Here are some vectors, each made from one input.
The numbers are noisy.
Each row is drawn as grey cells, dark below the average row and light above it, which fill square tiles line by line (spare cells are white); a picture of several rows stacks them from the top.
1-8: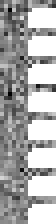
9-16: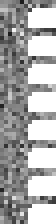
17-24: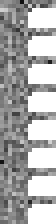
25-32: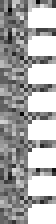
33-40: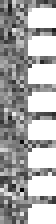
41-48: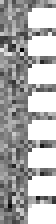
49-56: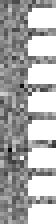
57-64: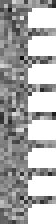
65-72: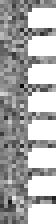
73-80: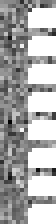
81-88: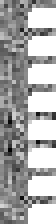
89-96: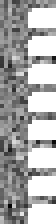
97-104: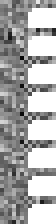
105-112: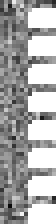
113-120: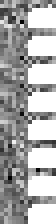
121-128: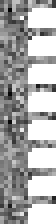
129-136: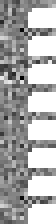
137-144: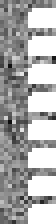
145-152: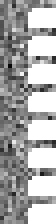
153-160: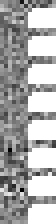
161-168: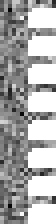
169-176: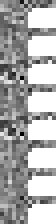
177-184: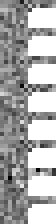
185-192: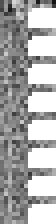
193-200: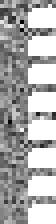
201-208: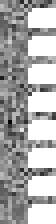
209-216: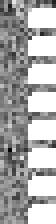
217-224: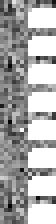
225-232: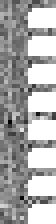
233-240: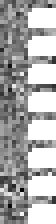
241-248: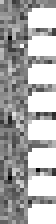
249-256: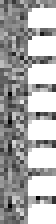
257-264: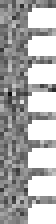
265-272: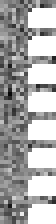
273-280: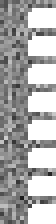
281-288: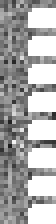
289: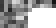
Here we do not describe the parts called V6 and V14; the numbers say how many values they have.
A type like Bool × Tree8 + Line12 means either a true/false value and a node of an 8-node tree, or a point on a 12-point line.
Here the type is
List2(Line11) + (Tree11 + V6) × V14.
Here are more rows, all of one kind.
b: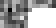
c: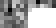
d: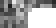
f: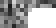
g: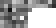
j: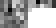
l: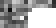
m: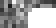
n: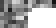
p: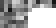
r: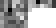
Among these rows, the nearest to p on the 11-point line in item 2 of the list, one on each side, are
l and n.
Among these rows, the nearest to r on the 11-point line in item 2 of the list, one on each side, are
c and j.
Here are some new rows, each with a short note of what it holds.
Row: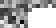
the empty list
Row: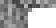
a node of an 11-node tree and a value of V14
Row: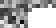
the empty list
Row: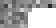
a value of V6 and a value of V14
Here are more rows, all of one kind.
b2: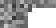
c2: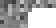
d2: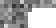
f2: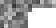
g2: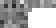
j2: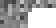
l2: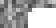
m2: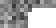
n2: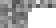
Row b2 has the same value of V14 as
d2, f2 and m2.
